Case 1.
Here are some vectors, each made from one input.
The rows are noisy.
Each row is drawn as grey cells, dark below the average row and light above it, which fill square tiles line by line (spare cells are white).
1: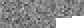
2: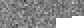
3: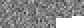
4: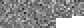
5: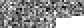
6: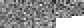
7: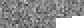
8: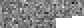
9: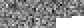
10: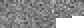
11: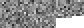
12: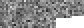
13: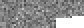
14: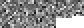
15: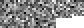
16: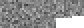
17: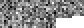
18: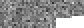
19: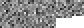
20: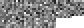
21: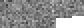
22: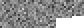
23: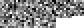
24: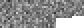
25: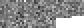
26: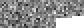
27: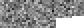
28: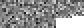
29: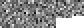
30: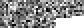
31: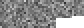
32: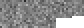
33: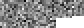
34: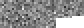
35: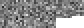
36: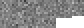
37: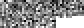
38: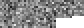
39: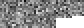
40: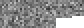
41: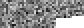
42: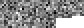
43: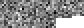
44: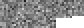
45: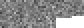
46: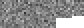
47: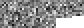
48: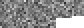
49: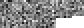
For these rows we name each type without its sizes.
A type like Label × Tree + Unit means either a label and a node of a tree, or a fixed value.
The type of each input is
Line.
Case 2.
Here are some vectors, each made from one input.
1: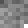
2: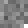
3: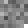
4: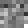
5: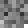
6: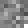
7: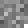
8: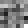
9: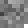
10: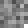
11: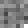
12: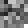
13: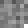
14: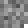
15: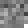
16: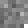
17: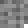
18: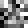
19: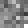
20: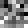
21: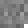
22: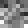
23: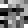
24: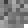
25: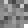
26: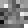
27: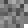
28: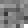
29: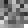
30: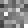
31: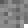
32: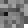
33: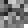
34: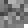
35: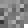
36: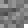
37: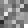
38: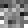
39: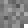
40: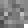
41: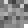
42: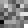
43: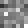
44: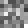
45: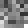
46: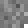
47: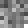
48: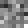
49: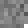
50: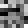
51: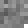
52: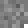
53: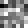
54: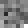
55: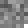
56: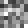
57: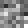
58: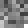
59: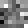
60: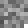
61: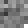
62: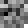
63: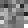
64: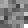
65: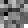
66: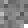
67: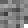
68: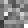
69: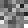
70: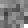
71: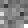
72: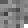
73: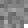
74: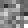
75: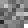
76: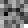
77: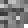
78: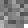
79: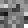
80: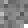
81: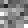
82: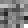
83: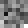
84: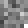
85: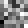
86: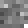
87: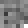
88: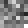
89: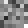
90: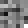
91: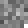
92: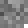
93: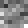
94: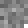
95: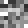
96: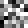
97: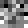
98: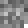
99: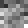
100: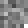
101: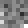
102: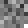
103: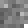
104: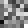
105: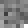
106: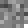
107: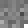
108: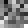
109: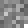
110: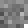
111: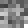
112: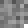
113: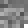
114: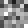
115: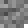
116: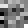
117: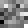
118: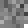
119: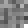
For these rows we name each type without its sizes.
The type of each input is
Line.
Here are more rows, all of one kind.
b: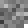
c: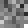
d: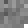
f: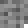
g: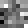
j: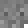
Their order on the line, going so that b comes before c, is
f, j, b, d, g, c.
